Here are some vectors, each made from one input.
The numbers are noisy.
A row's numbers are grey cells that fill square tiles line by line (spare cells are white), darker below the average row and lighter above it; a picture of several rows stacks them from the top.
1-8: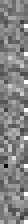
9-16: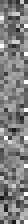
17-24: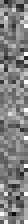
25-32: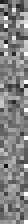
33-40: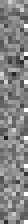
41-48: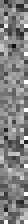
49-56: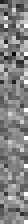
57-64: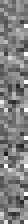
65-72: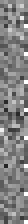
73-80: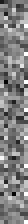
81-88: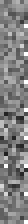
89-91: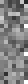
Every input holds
either one of 7 labels, or a point on a 5-point line and a true/false value.
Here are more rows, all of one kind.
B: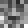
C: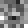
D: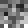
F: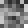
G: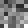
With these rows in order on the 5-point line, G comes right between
D and F.
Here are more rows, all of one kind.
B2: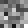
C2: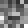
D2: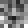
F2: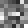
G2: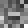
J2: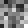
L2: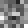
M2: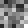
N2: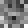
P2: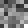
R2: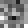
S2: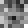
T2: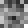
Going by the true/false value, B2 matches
J2, M2 and P2.
